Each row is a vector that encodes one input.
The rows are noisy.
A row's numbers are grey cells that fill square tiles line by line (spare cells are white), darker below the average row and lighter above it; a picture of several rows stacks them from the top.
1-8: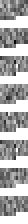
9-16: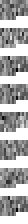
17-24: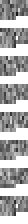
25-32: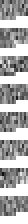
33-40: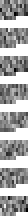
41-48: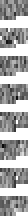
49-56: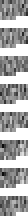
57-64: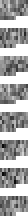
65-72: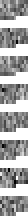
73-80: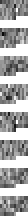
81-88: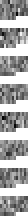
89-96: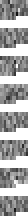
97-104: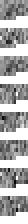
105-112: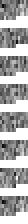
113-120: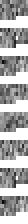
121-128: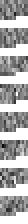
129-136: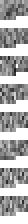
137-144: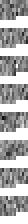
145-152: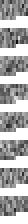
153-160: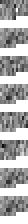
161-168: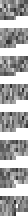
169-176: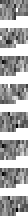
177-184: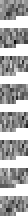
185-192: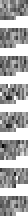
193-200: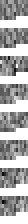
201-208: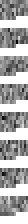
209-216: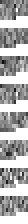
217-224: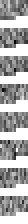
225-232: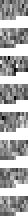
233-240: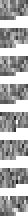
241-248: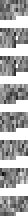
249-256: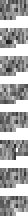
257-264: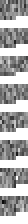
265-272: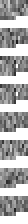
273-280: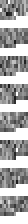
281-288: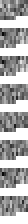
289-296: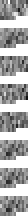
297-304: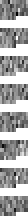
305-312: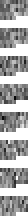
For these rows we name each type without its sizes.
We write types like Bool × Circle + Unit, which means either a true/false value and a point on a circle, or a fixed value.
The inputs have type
Label.
